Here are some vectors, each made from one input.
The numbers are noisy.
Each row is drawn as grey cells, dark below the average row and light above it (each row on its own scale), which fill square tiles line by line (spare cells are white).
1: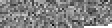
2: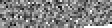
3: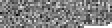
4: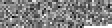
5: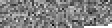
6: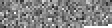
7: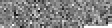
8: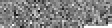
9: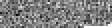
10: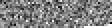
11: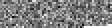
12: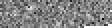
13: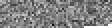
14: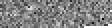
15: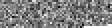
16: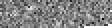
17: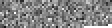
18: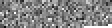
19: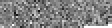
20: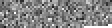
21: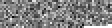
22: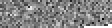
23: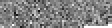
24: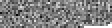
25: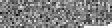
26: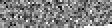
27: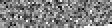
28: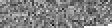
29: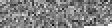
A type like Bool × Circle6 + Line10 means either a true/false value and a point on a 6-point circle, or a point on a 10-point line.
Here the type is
Tree7.
